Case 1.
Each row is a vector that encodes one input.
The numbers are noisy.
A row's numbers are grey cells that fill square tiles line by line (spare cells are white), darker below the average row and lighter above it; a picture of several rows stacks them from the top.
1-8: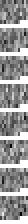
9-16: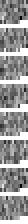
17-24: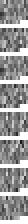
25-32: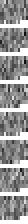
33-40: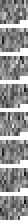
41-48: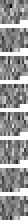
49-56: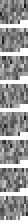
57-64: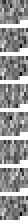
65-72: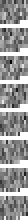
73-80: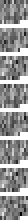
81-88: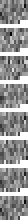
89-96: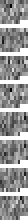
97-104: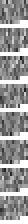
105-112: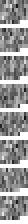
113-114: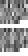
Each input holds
either a point on a 9-point line, or a node of a 9-node tree.
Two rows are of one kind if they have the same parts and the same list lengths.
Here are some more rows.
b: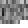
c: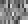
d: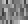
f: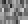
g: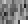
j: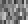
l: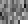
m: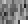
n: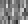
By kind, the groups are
b, d, g, l, m
c, f, j, n

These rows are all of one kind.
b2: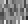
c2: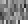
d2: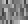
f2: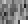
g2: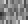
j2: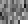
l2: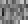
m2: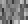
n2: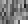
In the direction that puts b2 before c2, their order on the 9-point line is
l2, m2, d2, g2, b2, c2, f2, n2, j2.
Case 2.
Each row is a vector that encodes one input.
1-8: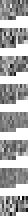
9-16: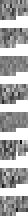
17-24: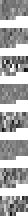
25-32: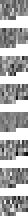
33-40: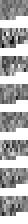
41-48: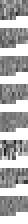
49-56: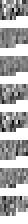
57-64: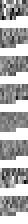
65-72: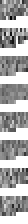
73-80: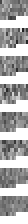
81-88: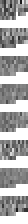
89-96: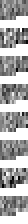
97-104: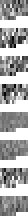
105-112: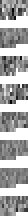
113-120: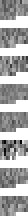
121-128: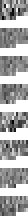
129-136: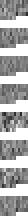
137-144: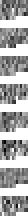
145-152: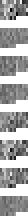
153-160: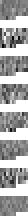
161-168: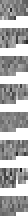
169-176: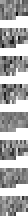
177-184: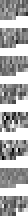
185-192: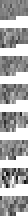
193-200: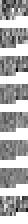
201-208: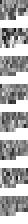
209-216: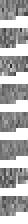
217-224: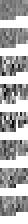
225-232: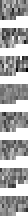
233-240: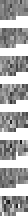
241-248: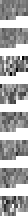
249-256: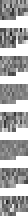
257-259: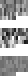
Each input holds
either one of 7 labels, or four true/false values.
